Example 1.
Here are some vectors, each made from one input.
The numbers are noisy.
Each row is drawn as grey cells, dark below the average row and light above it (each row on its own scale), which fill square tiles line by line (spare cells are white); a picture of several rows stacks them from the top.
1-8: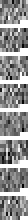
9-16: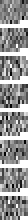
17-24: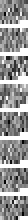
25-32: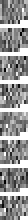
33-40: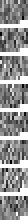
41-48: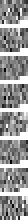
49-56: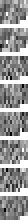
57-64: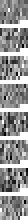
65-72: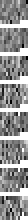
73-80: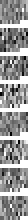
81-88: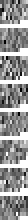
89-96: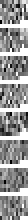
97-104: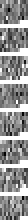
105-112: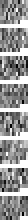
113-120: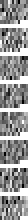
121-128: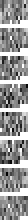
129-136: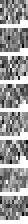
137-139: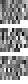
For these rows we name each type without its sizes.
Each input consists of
either a fixed value, or two labels, or four true/false values.
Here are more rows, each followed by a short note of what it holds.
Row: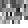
two labels
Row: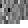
four true/false values
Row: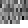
four true/false values
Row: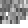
a fixed value
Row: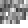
a fixed value
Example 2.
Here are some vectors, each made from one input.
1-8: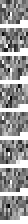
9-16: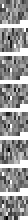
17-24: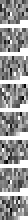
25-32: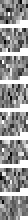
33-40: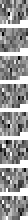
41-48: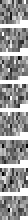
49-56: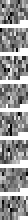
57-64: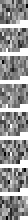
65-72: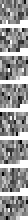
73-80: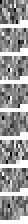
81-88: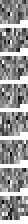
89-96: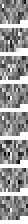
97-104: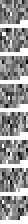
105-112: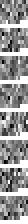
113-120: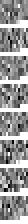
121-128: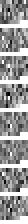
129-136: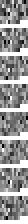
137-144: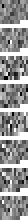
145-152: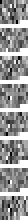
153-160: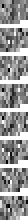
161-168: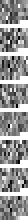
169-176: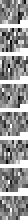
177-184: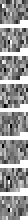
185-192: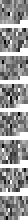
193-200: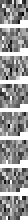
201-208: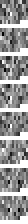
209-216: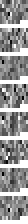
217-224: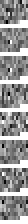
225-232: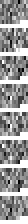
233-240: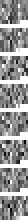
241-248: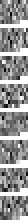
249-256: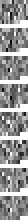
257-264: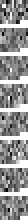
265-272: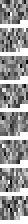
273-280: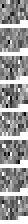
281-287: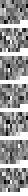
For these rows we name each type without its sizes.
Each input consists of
either four true/false values, or a list of points on a line.
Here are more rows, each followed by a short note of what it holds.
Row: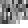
a list of one item
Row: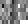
a list of two items
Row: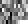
a list of two items
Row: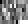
the empty list
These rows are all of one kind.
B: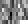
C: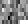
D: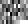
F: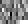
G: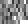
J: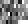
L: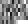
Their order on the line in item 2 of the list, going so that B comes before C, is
B, F, G, C, J, D, L.
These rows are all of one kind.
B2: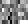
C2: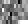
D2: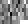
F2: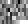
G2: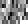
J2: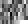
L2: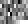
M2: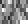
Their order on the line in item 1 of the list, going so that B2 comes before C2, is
M2, G2, B2, C2, L2, F2, D2, J2.
